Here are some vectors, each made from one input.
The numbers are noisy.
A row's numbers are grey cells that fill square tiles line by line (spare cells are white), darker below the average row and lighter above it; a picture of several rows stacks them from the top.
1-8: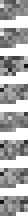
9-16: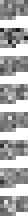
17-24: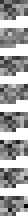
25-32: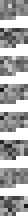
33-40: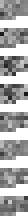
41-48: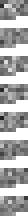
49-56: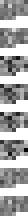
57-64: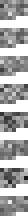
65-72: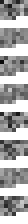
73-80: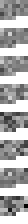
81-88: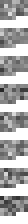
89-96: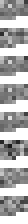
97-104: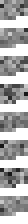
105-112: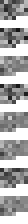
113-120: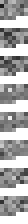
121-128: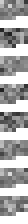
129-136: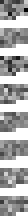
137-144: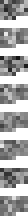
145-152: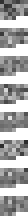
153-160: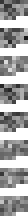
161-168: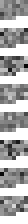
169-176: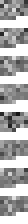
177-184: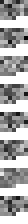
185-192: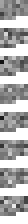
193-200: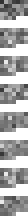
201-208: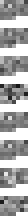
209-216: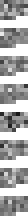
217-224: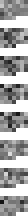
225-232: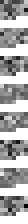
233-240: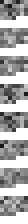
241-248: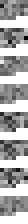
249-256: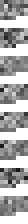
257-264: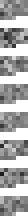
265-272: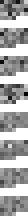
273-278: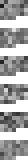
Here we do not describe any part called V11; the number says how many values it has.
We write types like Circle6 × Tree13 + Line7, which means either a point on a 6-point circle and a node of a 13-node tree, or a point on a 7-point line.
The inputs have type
Bool × List2(V11) + Line9.
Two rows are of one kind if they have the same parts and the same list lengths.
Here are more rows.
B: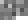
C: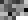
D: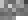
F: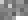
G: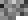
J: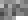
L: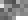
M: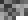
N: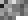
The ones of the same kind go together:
B, D, F, G, N
C, M
J
L

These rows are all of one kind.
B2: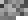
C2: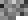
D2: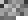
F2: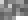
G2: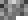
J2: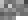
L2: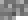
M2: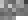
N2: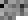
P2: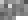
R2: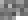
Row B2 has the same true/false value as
C2, D2, G2 and N2.
